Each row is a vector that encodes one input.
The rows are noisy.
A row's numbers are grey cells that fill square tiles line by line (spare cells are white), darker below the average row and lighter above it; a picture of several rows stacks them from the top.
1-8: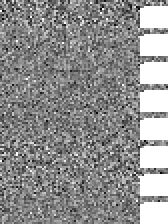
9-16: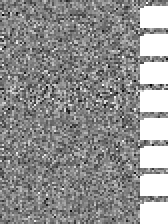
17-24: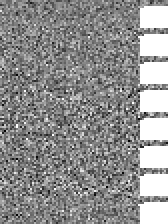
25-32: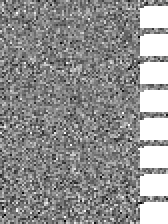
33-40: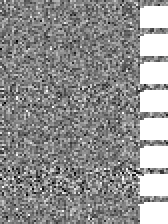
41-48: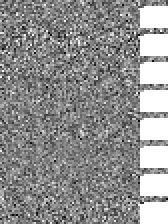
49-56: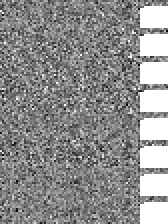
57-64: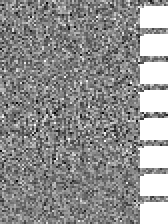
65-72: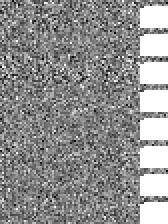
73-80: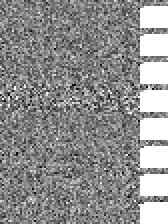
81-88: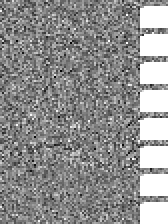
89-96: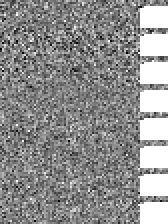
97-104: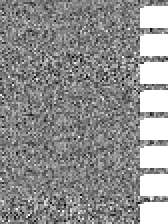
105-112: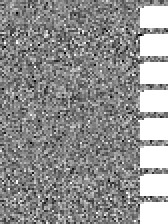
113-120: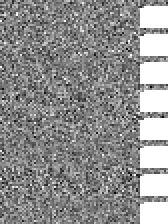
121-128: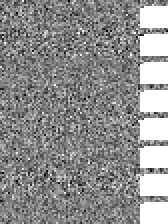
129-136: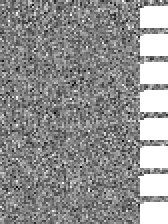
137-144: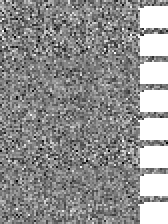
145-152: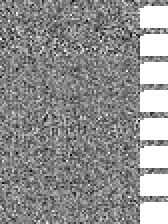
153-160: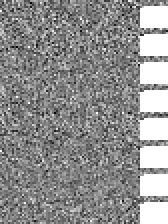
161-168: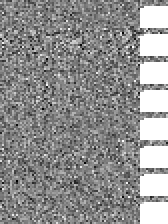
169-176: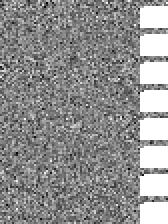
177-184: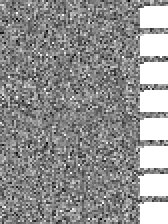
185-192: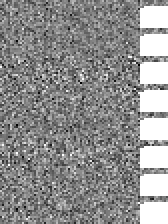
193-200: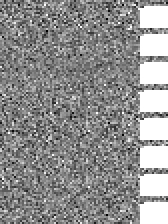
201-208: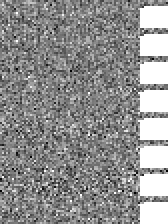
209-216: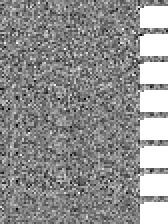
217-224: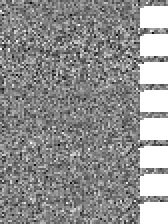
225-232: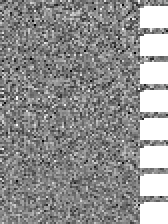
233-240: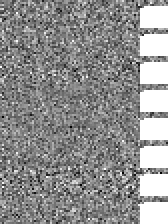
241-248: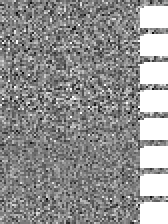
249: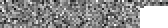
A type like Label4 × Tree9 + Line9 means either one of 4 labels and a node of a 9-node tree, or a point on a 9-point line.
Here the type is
Circle17 × Line5 + Line19.
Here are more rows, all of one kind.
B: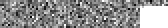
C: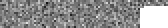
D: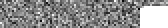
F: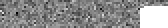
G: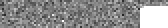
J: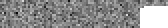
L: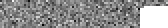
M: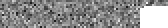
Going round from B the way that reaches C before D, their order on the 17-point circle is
B, G, F, M, C, J, L, D.
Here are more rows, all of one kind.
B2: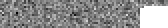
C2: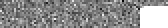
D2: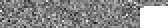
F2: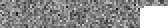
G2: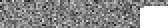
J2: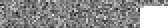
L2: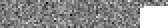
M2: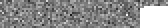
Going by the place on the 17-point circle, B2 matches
F2 and J2.
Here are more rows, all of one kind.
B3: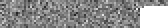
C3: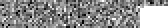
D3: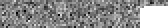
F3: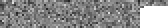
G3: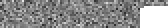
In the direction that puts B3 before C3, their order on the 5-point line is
G3, B3, F3, D3, C3.
